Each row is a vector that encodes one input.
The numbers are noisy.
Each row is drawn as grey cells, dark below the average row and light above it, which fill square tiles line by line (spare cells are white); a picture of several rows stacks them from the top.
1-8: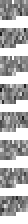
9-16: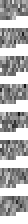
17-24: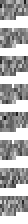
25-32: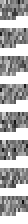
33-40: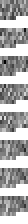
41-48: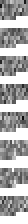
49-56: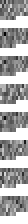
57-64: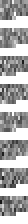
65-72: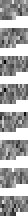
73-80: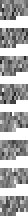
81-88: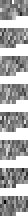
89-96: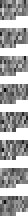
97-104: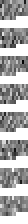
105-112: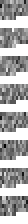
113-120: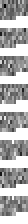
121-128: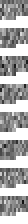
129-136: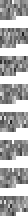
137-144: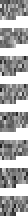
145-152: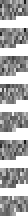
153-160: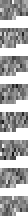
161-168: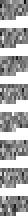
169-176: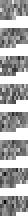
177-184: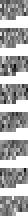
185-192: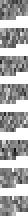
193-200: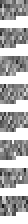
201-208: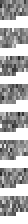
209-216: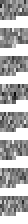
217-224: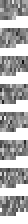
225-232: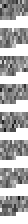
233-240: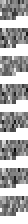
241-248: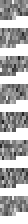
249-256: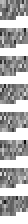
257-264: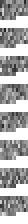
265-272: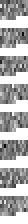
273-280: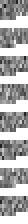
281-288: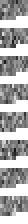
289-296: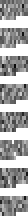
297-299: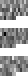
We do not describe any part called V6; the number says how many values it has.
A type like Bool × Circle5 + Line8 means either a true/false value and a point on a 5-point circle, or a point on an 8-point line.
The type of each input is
Bool × V6 × V6 + Line7 + Line11.
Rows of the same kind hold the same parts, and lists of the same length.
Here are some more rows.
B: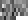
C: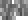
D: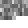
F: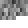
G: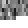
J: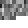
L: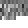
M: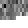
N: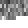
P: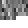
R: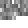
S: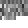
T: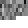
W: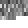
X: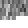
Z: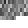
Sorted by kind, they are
B, G, P
C, D, J, R, T
F, L, M, N, S, W, X, Z

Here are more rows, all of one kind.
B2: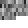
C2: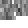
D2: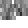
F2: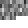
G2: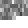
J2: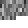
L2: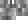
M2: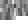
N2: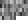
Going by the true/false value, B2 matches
F2, J2 and N2.
